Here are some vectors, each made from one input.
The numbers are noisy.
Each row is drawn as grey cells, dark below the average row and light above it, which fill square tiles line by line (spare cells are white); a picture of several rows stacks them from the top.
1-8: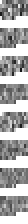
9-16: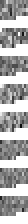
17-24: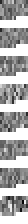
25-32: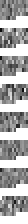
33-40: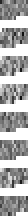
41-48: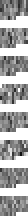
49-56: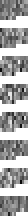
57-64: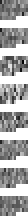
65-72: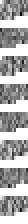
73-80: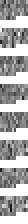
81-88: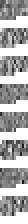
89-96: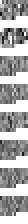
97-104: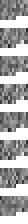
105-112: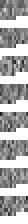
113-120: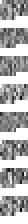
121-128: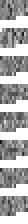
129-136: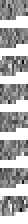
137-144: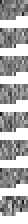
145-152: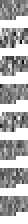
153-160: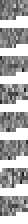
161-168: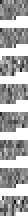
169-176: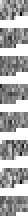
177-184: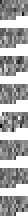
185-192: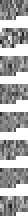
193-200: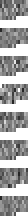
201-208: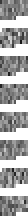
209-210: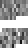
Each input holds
either a point on each of two 3-point lines, or a point on a 9-point line.
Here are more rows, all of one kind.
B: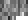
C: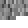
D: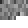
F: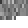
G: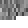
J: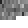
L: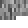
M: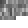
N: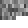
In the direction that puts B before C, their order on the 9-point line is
B, D, F, G, L, M, C, N, J.
